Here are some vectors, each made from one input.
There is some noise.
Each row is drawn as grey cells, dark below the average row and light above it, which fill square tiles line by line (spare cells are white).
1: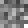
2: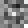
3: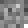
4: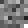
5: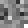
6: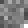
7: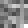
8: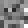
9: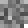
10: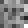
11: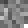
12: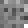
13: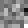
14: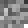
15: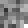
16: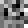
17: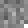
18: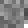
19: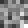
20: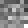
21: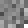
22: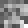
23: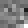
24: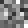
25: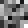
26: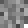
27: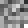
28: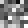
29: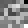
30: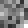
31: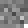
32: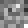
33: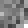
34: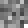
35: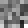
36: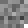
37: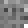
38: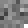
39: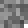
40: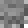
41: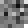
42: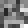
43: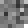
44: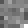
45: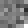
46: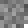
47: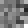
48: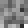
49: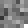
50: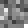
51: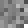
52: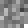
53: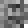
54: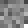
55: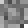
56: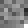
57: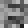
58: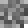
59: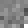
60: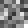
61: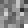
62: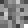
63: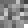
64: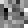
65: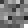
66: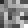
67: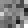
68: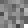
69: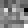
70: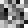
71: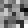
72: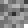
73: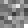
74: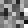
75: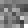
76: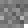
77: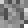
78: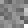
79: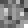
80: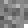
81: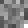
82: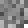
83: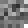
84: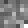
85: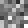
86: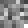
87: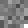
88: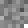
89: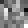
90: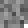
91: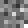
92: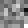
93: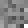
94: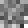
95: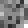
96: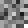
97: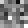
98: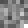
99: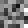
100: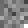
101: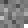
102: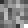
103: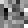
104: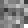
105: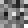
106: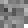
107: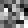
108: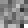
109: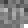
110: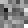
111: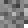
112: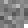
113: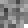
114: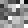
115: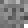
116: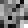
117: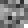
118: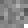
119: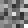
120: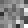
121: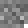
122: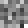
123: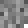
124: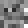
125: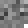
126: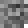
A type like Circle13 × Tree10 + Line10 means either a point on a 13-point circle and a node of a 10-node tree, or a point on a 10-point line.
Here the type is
Bool × Bool × Bool × Bool.
